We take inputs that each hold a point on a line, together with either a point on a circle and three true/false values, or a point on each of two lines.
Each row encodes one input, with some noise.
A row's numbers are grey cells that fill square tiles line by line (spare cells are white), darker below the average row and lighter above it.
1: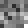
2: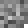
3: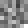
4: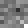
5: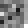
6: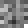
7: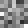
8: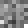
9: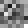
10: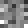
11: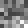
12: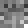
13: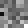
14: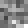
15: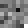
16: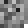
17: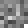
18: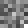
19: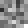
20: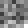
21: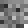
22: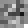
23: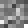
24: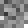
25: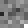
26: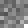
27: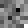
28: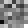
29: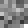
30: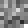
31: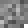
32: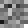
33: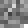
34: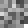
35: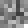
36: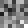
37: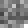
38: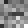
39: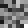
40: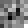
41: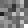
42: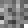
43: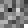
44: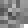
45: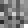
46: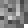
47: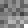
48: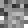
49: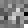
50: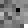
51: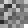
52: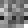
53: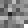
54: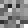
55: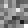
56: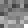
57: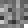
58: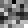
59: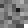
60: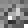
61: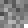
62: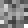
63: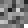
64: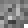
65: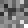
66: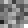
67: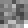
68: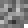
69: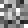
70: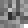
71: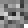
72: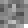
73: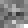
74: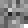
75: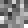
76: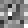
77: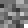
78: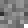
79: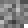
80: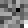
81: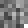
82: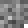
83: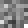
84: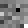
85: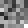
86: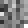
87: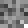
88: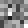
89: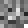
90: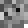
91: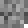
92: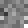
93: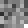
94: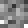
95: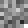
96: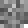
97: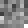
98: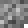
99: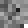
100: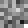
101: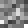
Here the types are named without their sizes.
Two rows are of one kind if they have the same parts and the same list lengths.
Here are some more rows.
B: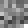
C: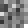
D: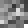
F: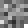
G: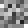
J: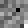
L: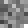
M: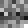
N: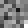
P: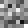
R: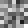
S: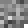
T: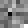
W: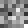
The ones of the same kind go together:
B, D, F, G, P, R, S
C, J, L, M, N, T, W

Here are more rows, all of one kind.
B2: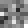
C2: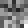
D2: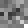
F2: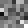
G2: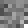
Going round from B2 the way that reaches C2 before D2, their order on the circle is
B2, C2, G2, D2, F2.
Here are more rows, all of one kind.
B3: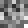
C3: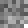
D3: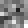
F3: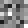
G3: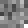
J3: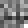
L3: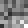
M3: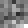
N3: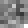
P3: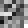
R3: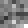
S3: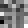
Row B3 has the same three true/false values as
F3, P3 and S3.
